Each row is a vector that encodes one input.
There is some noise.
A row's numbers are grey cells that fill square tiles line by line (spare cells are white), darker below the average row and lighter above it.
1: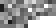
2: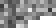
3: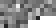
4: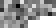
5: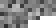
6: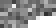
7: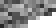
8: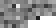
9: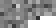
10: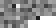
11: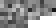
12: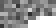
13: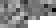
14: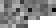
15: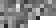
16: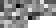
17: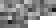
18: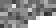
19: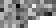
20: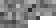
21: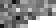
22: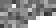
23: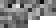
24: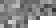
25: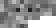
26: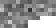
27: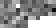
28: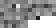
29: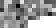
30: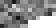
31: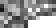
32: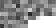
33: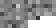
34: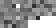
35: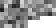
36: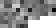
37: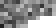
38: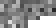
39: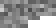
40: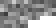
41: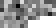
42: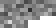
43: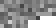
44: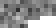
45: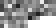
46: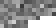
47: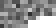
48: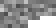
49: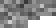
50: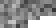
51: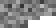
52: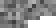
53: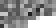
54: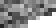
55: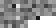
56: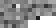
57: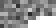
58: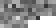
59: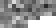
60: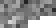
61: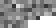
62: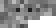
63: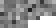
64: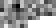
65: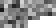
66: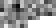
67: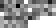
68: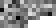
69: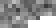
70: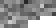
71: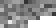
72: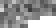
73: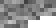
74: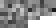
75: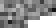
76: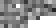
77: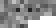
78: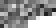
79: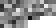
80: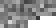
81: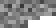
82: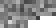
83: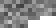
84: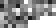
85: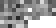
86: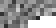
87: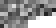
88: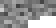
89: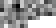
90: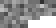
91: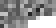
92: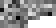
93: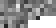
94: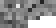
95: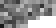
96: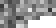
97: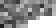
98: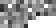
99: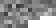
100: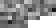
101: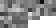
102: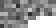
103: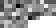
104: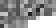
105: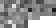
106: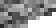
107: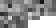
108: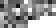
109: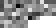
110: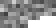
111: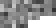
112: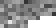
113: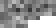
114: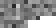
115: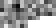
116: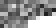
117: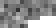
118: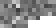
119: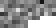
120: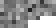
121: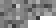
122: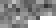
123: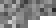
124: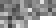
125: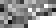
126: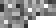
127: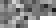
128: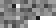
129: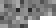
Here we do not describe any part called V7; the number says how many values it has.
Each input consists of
three true/false values, together with either one of 6 labels, or a point on a 4-point line and a value of V7.
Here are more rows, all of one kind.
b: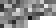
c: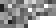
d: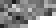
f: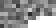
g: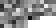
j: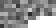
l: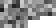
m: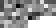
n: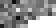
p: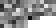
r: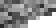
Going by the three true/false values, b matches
c, g, l and p.
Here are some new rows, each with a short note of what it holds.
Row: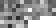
one of 6 labels and three true/false values
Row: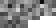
a point on a 4-point line, three true/false values and a value of V7
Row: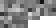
a point on a 4-point line, three true/false values and a value of V7
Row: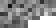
a point on a 4-point line, three true/false values and a value of V7
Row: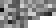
one of 6 labels and three true/false values
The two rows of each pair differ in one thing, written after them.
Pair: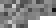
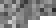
the place on the 4-point line
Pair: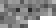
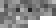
the value of V7
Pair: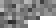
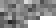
the value of V7
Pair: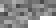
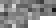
one of the three true/false values
